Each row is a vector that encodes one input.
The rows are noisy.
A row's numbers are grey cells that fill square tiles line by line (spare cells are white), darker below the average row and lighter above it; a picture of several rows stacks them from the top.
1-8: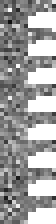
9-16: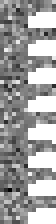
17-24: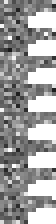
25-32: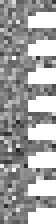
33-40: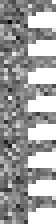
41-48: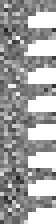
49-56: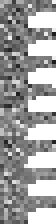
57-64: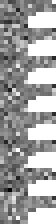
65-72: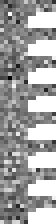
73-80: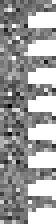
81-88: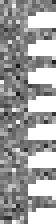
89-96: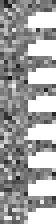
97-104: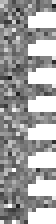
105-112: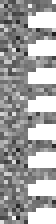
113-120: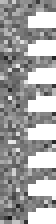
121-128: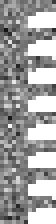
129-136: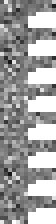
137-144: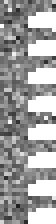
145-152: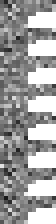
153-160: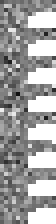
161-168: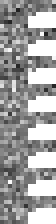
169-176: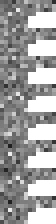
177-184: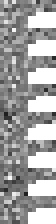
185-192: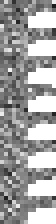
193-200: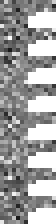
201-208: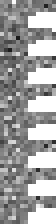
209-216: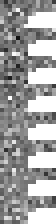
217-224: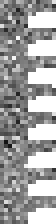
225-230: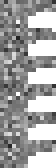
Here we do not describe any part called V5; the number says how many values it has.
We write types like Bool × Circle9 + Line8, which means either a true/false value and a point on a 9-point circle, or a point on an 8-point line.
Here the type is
(Bool × Bool × Bool + Unit) × Line11 + Line7 × V5.
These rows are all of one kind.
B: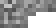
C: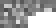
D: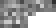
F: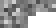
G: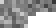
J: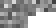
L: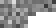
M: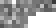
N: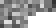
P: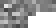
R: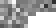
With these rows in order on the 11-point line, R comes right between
L and M.
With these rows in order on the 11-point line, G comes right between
C and L.
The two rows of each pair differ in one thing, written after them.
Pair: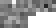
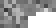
the place on the 11-point line
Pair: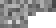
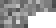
one of the three true/false values
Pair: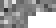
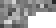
the place on the 11-point line
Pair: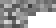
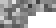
one of the three true/false values
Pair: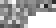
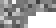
the place on the 11-point line
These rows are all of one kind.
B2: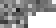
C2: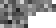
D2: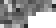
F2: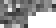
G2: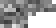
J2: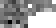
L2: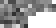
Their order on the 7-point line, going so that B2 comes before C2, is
B2, C2, J2, G2, L2, D2, F2.
